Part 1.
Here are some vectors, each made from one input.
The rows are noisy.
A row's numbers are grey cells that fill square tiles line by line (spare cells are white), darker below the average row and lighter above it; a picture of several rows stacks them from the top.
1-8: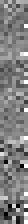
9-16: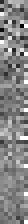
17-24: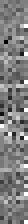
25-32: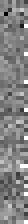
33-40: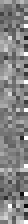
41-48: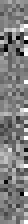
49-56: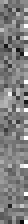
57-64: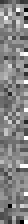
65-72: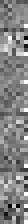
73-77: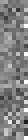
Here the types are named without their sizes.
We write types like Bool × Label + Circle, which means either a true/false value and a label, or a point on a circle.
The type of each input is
List(Line).
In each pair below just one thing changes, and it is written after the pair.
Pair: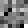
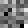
the place on the line in item 2 of the list
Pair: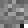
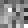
the place on the line in item 1 of the list
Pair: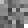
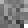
the place on the line in item 2 of the list
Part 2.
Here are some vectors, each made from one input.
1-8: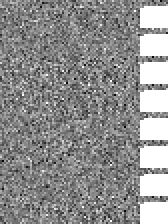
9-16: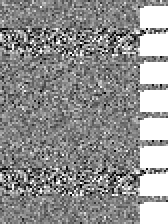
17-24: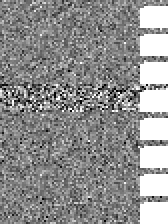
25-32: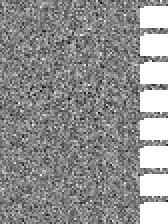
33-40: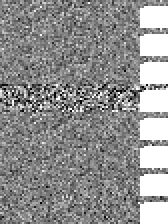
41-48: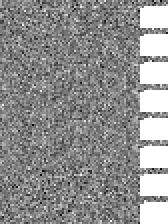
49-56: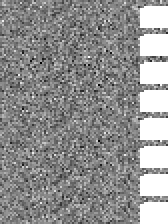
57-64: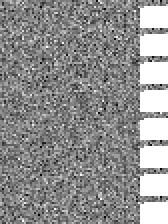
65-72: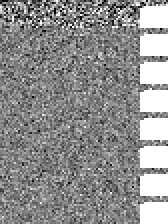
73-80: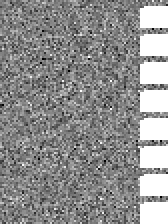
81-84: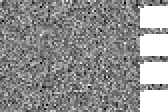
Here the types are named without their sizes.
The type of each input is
List(Line × Line).
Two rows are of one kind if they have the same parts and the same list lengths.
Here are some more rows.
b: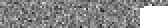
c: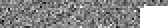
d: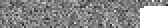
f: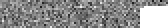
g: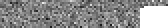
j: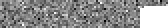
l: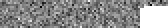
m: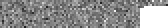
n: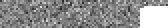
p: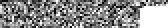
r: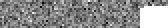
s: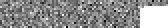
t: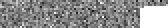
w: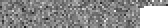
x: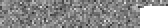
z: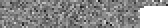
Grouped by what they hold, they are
b, d, g, m, n, w, x, z
c, f, j, l, r, s, t
p

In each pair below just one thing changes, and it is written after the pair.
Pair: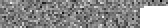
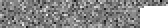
the place on one of the two lines in item 1 of the list
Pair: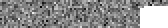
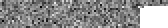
the place on one of the two lines in item 1 of the list
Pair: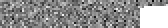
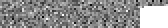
the place on one of the two lines in item 2 of the list
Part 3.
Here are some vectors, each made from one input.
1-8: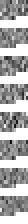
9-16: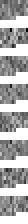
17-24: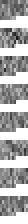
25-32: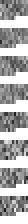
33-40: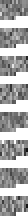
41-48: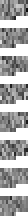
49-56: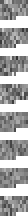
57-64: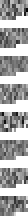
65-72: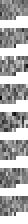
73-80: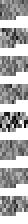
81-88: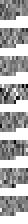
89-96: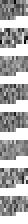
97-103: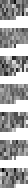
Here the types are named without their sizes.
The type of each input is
Bool × Line.
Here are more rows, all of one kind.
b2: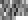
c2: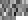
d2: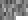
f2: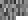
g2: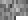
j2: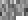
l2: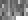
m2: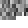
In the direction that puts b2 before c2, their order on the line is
m2, b2, c2, j2, g2, l2, d2, f2.
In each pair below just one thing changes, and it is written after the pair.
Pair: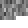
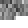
the place on the line
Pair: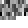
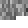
the place on the line
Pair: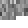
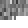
the place on the line
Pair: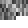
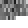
the true/false value
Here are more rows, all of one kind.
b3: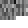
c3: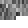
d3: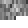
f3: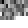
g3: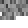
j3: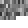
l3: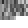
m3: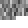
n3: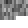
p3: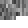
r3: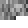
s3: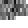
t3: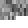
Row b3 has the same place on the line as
c3, j3, p3 and s3.
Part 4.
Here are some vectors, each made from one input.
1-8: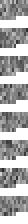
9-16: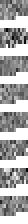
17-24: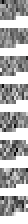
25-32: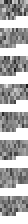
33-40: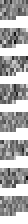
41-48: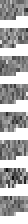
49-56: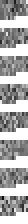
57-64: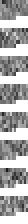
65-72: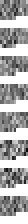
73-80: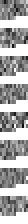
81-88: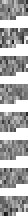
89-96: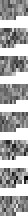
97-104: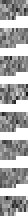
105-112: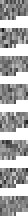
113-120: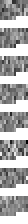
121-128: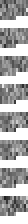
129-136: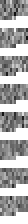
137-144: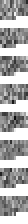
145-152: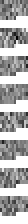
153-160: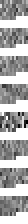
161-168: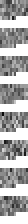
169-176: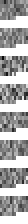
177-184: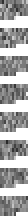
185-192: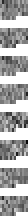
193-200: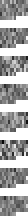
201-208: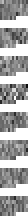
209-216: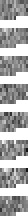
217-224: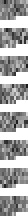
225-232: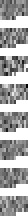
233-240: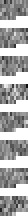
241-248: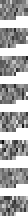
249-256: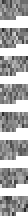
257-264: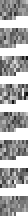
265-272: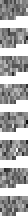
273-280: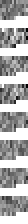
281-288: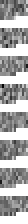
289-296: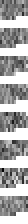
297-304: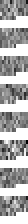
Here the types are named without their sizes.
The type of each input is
Bool × Circle.
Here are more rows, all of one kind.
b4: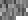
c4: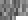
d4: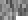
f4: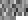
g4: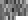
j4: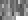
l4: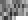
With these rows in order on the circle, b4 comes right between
c4 and l4.
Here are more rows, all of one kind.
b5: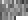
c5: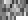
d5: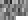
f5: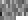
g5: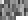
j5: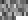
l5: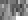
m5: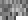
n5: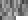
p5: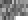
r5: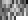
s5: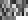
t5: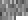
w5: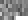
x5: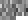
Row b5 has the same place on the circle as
l5, n5, r5 and t5.
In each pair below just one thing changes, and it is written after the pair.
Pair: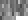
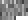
the true/false value
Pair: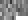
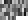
the place on the circle
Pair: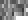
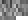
the place on the circle
